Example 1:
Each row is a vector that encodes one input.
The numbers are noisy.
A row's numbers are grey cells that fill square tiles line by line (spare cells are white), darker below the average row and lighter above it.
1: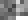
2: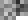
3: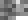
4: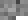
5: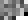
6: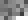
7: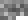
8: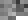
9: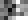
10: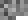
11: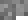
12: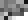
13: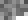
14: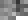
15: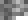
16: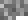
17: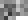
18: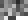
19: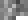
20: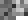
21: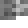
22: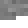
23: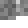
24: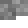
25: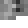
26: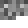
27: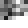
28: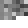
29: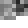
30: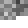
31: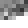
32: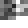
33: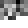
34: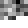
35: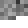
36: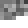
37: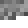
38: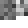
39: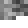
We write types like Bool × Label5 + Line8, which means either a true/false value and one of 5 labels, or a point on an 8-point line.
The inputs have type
Bool × Bool × Bool × Line5.
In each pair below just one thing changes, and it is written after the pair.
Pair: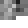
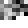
one of the three true/false values
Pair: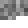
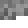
one of the three true/false values
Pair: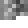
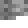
the place on the 5-point line
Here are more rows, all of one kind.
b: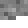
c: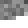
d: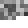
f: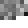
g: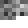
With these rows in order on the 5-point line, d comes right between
b and c.
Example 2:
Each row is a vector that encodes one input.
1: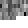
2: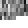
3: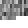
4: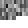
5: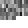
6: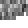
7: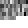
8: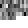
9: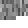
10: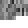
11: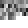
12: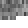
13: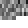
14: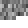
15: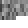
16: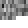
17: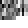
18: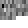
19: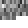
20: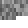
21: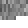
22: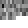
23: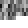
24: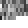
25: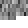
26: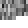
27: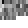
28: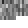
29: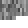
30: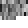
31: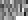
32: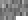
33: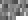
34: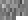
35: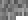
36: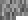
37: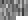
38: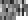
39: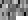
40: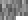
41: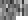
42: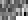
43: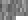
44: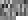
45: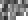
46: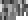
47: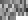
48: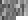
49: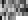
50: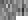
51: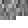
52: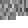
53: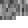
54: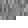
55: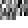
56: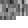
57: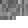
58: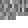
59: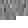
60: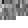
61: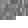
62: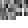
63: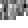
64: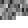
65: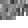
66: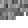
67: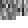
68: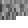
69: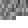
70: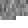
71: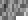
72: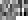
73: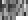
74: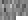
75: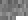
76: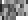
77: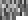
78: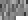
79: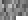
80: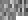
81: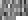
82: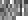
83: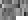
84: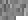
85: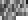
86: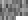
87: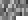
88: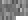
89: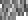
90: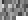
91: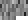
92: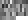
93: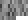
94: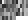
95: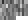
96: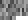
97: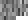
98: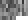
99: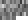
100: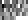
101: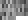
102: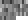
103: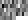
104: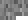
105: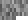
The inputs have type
Line5 + Line14.
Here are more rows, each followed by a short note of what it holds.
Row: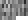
a point on a 5-point line
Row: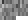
a point on a 14-point line
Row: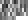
a point on a 5-point line
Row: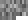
a point on a 14-point line
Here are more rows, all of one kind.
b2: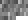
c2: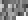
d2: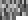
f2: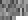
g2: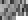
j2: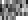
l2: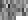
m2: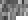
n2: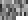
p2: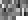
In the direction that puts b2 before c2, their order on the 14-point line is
d2, n2, j2, g2, f2, b2, m2, p2, c2, l2.
